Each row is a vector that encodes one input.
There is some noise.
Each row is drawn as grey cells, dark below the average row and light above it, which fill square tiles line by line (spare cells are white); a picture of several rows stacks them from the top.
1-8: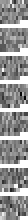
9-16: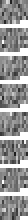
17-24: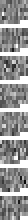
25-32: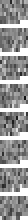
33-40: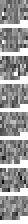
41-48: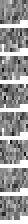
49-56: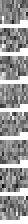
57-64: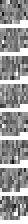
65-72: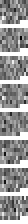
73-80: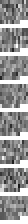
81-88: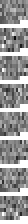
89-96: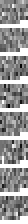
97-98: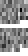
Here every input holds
one of 6 labels, together with either one of 6 labels, or three true/false values.
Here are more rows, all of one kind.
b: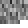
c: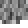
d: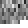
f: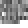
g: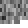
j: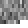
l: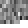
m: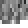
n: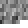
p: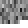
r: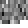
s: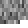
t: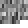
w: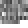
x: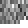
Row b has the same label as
j, n, s and t.
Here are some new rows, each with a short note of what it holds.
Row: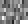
two labels (each one of 6)
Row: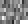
two labels (each one of 6)
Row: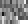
two labels (each one of 6)
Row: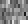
one of 6 labels and three true/false values
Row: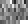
one of 6 labels and three true/false values
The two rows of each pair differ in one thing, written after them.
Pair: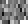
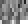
the label
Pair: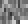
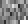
the label
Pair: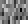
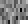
one of the three true/false values
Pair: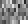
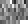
one of the three true/false values
